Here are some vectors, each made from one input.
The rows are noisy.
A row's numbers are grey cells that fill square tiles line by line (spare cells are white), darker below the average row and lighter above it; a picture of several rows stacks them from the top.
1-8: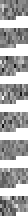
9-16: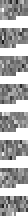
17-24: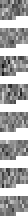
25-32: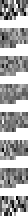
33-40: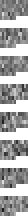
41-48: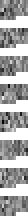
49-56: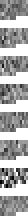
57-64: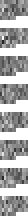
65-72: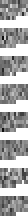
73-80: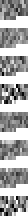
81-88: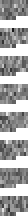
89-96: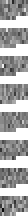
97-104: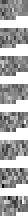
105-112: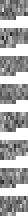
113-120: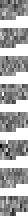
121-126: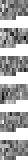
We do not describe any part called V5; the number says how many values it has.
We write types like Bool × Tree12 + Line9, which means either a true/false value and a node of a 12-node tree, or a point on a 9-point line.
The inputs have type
Bool × Bool × Bool × (Tree8 + V5) + Unit.
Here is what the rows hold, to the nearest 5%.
About 5% of them hold a fixed value. The rest hold three true/false values, together with either a node of an 8-node tree, or a value of V5.
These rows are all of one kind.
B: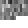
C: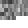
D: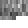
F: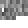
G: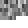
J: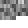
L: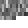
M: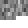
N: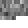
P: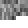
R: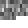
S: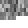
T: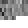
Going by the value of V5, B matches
C, L, R and S.
